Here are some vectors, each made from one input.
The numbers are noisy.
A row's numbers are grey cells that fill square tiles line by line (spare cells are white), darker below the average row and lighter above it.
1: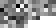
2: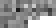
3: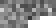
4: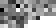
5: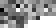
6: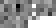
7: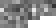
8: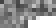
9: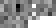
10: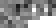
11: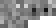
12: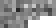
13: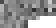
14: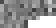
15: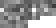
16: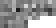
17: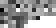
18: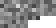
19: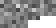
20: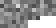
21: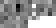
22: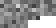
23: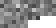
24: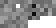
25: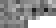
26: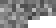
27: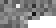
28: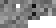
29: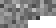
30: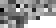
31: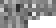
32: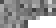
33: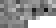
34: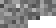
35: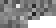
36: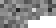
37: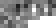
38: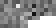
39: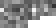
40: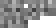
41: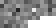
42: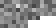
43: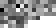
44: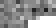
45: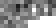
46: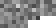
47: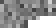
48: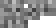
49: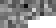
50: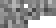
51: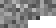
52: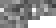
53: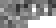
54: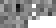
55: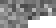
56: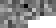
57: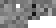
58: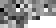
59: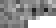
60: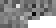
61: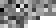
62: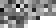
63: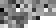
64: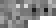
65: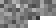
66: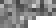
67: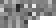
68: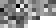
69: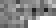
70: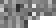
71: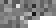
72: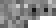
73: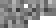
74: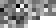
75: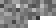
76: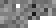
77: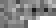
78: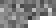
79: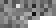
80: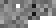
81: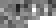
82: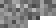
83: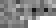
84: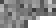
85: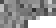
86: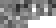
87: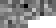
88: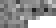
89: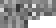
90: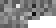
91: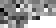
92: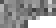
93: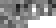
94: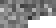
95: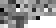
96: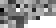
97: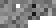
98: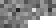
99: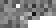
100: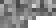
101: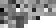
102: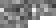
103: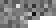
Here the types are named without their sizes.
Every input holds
either a point on each of two lines, or four true/false values.
